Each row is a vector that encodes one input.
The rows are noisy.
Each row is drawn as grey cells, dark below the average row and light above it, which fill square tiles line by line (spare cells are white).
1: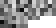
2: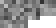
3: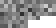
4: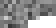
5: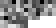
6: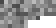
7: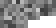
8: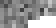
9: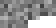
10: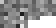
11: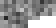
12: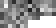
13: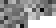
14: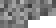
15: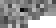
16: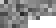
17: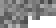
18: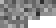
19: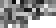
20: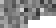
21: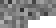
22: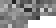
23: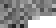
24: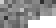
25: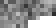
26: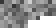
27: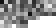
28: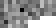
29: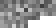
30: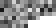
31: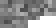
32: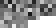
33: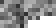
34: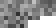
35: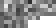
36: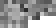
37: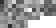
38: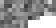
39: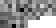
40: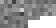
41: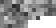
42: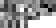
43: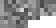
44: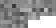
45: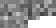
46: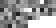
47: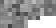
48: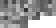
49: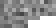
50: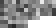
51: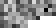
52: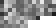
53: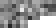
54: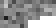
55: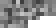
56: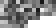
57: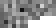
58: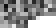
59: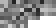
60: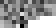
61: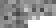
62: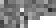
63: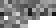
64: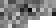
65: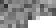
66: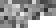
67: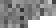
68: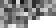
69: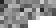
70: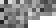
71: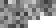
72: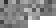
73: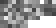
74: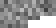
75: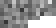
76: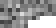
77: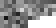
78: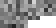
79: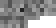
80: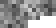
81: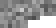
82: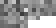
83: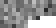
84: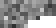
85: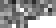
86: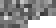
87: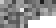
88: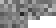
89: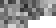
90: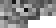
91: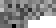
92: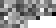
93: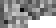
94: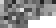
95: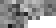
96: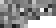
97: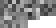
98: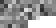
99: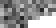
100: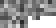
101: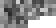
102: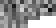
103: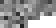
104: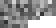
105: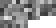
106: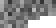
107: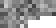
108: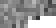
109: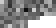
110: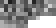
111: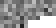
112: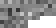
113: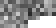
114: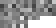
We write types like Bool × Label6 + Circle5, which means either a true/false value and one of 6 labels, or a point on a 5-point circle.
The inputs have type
(Line4 + Line5) × Line5 × Line5 + List2(Circle5).
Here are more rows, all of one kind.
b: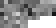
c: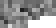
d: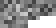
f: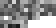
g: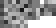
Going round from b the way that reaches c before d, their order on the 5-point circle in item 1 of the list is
b, g, c, d, f.
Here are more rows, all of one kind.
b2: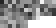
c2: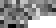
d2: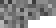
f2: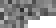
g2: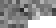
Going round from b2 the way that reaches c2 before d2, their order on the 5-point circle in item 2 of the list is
b2, g2, c2, d2, f2.
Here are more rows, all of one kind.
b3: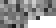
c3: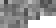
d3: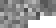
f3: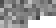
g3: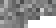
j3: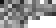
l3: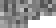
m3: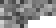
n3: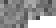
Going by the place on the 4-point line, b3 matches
g3 and l3.
